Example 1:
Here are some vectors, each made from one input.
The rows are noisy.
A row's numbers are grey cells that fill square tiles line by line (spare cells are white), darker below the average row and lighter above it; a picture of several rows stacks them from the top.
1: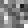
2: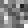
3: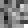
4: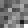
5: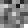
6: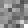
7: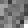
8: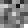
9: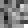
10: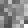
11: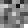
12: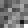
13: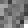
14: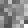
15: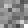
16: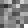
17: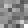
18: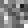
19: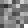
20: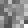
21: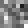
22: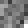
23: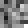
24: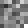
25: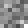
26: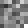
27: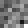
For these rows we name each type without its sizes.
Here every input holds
three true/false values.
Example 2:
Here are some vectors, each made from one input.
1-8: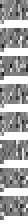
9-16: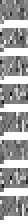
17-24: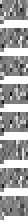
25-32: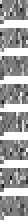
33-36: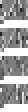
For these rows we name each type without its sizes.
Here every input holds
three true/false values.
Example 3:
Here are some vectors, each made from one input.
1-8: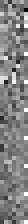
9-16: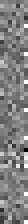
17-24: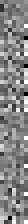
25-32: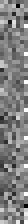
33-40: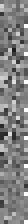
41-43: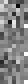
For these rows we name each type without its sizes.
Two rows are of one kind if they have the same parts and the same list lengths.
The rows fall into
2 kinds.
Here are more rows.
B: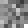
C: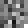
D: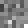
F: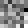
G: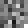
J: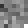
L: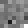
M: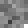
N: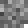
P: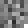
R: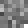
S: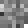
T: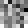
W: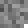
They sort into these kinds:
B, C, D, G, J, L, M, N, P, R, S, W
F, T

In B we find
a point on each of two lines.
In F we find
a fixed value.
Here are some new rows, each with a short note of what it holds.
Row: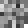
a point on each of two lines
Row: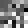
a fixed value
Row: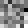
a fixed value
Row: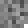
a point on each of two lines
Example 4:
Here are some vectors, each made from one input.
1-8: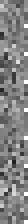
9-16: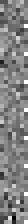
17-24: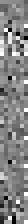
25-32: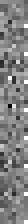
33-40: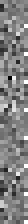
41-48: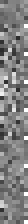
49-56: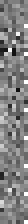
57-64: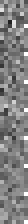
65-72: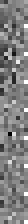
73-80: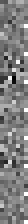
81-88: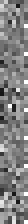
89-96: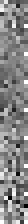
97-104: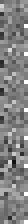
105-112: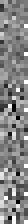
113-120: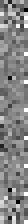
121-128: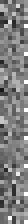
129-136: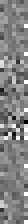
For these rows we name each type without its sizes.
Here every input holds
either a fixed value, or a point on each of two lines.
